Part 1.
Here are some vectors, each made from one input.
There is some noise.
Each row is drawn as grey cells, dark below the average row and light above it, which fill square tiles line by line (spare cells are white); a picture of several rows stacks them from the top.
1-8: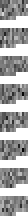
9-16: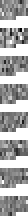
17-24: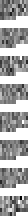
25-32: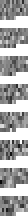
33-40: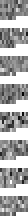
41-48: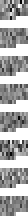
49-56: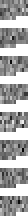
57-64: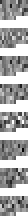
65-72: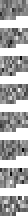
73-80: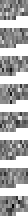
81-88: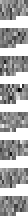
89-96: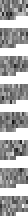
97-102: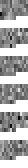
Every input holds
a point on an 11-point line, together with either a fixed value, or four true/false values.
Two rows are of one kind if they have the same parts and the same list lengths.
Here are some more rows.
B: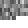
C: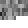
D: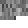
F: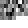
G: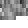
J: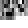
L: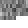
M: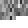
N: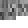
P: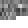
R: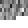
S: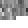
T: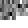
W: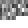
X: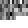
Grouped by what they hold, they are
B, R, T, W, X
C, D, F, G, J, L, M, N, P, S

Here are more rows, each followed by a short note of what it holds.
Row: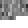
a point on an 11-point line and four true/false values
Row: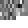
a point on an 11-point line
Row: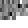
a point on an 11-point line
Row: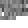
a point on an 11-point line and four true/false values
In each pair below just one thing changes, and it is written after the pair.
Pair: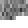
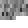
one of the four true/false values
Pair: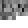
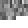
one of the four true/false values
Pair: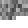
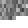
one of the four true/false values
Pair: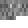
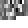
the place on the 11-point line
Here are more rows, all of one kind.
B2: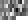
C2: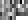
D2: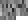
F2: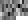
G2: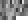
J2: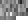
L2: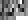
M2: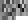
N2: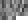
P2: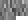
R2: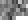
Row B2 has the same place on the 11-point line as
G2, M2 and N2.
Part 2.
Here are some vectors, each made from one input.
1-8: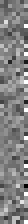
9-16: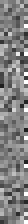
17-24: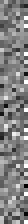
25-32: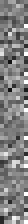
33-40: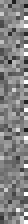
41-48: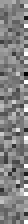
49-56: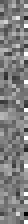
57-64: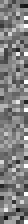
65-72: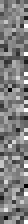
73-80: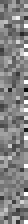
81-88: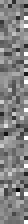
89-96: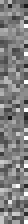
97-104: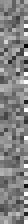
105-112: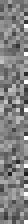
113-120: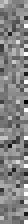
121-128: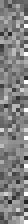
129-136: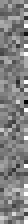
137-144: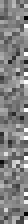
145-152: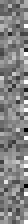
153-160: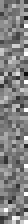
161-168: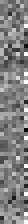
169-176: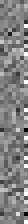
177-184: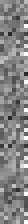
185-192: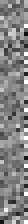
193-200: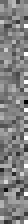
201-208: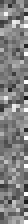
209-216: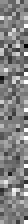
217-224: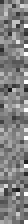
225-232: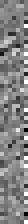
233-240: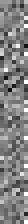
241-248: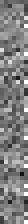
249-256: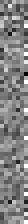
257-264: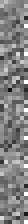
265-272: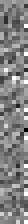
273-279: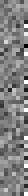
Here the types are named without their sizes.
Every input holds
a point on a line, together with either a fixed value, or four true/false values.
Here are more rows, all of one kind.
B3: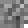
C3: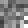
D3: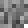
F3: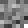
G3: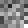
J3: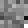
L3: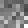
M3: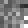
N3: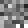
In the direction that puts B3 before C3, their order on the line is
N3, F3, J3, D3, B3, L3, G3, C3, M3.
